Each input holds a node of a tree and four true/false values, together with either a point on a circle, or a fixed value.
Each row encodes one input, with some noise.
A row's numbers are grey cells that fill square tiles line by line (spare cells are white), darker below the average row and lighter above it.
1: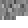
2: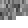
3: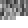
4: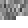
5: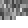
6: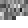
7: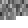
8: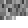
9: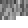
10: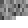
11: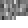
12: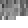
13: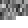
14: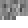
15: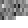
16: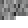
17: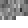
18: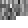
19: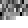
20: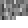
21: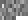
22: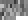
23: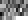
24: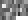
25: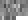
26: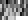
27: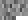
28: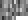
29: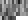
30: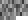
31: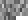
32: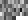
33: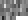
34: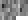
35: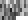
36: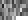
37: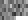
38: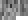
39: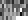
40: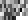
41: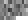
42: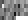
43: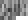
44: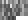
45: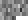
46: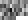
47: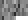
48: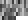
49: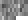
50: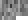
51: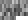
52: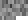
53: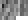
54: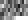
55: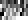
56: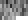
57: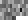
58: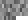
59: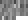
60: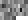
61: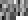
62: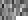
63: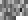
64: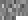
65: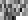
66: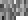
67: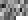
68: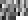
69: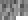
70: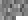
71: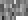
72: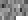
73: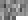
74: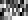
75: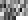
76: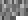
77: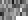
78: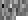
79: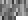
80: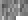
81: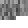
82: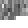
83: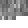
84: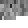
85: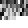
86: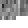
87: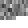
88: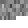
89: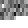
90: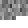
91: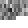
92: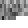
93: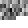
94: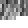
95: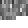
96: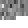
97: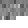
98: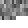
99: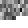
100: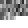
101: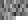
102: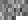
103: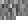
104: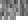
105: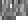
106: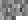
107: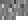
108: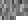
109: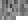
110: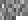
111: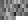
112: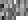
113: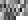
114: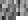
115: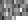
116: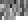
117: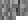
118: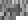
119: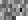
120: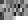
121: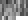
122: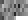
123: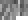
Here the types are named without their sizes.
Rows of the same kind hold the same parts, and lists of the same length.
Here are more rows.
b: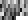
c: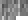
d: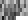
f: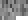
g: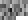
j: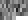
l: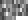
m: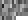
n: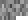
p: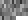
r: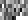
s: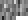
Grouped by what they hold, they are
b, d, g, j, l, m, p, s
c, f, n, r

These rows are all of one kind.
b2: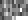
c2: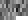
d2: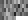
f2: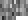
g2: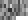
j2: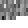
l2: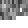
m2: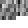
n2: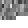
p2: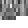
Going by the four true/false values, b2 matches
f2, g2 and p2.
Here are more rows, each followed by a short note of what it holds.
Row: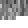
a node of a tree and four true/false values
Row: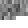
a point on a circle, a node of a tree and four true/false values
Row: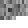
a point on a circle, a node of a tree and four true/false values
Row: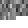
a point on a circle, a node of a tree and four true/false values
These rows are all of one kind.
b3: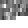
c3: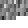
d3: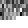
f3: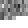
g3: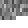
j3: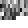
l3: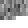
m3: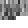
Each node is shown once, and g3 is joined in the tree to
j3, l3 and m3.
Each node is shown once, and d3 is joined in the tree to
f3 and m3.
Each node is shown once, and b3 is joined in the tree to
j3.
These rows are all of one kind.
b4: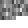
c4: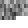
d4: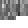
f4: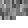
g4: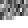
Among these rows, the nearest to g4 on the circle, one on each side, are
c4 and d4.
